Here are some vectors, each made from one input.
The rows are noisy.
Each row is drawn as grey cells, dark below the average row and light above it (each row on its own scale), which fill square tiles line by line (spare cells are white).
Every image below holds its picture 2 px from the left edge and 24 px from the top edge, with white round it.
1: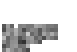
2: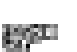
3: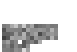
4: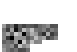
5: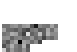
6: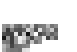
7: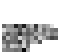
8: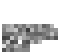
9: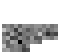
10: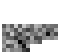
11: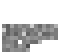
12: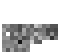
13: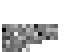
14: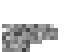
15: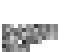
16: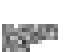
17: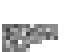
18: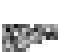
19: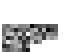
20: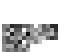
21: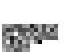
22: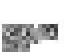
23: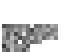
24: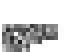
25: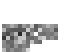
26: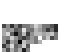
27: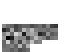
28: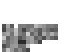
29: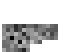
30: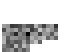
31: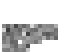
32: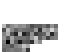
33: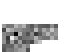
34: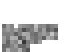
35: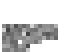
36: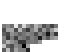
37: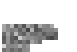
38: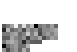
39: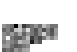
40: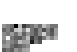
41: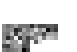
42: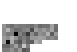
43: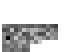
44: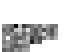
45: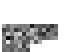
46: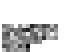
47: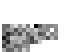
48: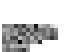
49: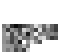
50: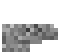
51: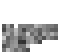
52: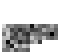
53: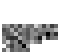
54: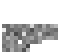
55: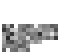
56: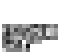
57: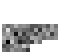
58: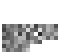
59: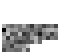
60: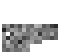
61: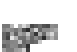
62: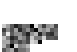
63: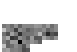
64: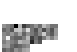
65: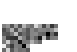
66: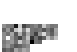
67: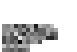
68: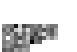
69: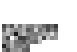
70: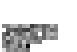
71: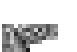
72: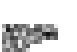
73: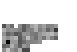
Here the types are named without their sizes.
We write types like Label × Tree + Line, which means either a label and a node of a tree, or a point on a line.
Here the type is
Bool × Bool × Bool × Bool × Label + Unit.
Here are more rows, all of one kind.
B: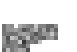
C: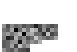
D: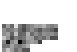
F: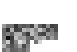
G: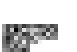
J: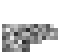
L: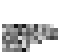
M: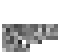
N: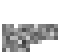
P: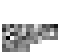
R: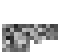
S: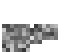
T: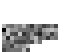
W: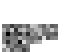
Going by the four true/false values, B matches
F, N and R.
